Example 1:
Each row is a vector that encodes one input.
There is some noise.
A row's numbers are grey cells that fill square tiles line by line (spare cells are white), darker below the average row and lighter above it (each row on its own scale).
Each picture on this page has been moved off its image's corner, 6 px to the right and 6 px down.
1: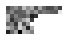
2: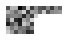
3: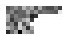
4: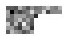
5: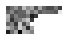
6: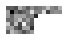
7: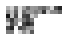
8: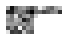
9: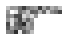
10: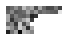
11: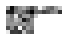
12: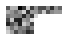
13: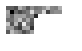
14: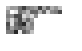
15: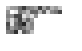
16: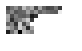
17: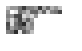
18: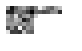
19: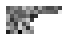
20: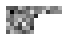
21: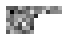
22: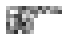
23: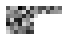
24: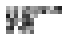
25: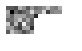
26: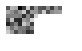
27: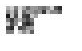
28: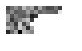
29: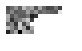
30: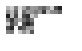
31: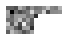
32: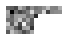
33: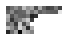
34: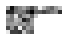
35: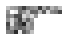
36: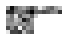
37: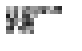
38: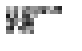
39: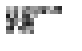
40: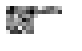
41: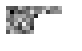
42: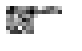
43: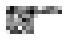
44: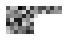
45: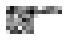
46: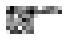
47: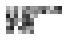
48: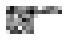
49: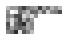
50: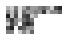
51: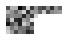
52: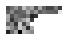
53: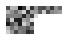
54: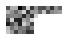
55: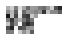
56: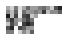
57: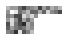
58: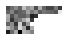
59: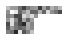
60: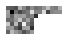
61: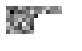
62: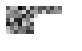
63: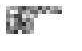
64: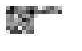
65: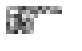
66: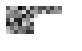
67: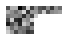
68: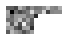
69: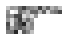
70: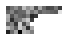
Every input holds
one of 6 labels.
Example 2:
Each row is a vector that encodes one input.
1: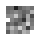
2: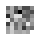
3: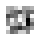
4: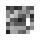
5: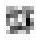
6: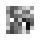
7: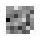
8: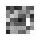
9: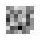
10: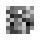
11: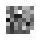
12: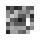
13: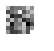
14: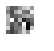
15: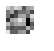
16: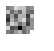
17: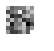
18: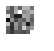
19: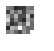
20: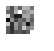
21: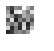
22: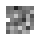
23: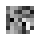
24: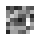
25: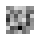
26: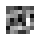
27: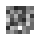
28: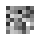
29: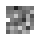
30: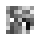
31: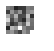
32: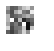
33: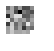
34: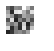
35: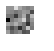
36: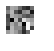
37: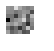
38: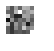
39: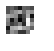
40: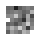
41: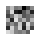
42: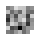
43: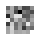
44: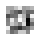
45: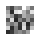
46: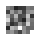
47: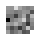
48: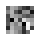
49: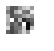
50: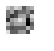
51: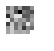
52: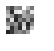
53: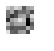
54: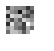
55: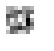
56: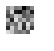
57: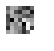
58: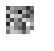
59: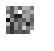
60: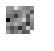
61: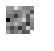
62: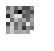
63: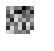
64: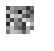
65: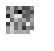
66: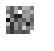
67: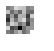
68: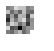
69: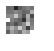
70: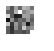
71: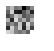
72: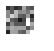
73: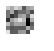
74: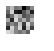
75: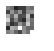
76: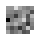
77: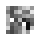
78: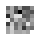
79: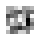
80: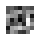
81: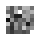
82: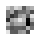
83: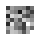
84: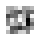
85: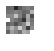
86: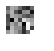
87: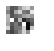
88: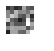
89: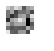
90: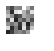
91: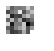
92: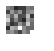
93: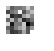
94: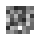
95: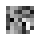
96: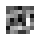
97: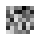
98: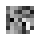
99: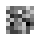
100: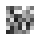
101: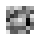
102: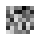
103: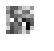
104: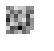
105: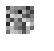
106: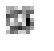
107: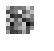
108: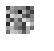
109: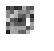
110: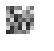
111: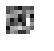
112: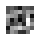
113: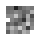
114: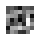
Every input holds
four true/false values.
